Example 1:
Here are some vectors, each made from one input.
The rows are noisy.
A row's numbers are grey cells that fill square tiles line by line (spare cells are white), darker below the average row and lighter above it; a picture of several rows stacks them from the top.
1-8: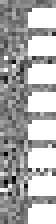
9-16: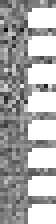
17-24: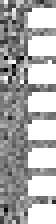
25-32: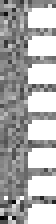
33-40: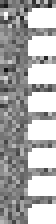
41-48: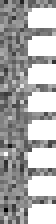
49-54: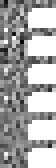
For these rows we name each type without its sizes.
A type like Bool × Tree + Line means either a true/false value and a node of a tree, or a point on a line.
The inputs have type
Line.
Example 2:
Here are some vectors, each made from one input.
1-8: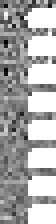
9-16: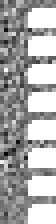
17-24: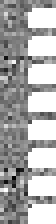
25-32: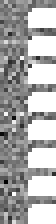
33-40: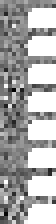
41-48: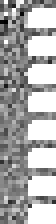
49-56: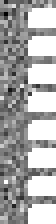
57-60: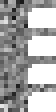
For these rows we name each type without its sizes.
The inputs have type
Line.
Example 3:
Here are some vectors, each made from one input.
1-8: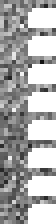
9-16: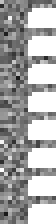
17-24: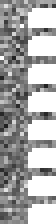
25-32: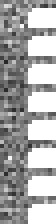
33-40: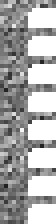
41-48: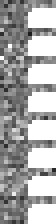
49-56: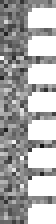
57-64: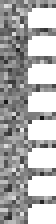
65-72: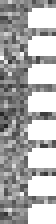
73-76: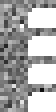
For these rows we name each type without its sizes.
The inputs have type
Line.
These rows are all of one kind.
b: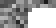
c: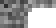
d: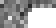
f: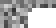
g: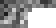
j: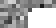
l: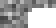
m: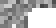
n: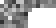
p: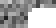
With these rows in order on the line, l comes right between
j and p.
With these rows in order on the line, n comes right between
d and p.
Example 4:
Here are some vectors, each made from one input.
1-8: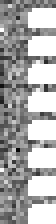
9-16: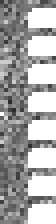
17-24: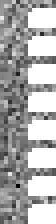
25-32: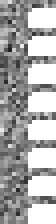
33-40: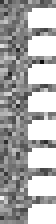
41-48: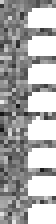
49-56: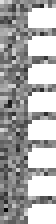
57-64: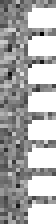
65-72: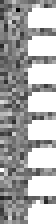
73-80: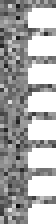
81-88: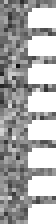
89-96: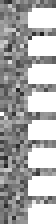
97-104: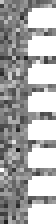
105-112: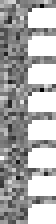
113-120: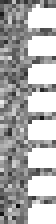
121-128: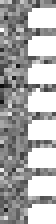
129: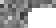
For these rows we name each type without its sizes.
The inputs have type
Line.
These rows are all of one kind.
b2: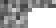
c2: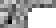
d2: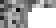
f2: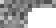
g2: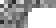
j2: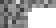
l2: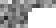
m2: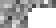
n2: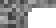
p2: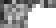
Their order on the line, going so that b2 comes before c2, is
p2, d2, j2, b2, n2, f2, g2, l2, c2, m2.
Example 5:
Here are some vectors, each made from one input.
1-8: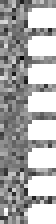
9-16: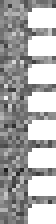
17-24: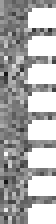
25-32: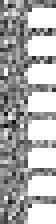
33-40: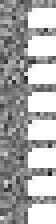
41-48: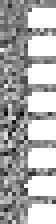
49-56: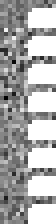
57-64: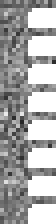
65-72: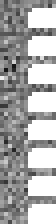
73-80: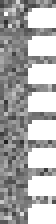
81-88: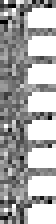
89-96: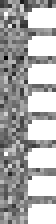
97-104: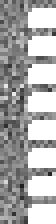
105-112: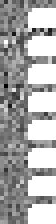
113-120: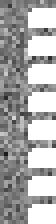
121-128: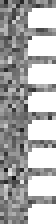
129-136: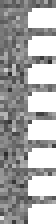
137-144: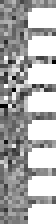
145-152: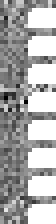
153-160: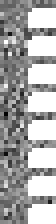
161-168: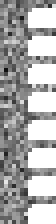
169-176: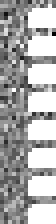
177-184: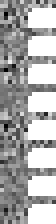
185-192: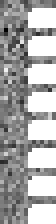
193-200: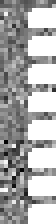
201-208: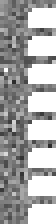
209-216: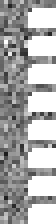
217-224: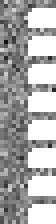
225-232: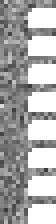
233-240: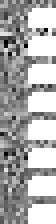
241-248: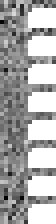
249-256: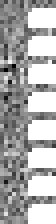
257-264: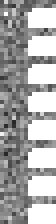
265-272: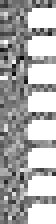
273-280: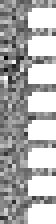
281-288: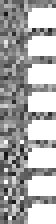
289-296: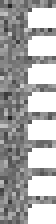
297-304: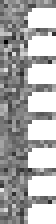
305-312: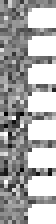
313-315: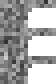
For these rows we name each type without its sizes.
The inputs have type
Line.
